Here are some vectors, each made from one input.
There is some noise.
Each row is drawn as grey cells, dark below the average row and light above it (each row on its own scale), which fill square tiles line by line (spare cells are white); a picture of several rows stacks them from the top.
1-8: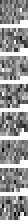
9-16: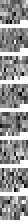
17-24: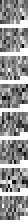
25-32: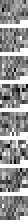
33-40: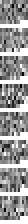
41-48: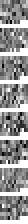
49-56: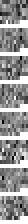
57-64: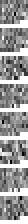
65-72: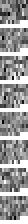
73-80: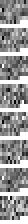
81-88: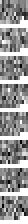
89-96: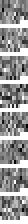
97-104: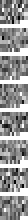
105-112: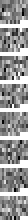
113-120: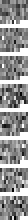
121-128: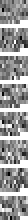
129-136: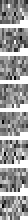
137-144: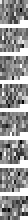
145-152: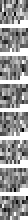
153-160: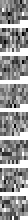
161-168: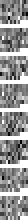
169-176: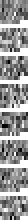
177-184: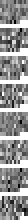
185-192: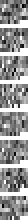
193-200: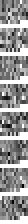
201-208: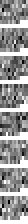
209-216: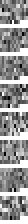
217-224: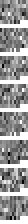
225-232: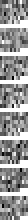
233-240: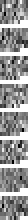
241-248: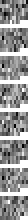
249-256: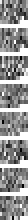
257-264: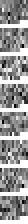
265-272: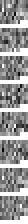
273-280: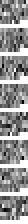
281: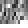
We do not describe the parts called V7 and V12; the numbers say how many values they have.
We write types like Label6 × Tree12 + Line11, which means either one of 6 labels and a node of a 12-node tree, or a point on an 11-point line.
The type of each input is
Bool × (Tree11 × V7 + V12).
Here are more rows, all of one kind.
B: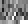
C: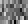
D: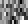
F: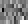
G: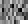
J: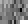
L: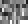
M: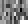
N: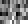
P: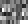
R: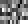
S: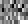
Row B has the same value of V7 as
L and R.
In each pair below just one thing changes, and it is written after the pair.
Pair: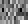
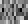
the value of V7
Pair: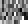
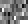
the true/false value
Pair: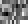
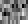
the value of V7
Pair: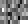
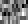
the value of V7
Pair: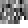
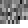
the true/false value
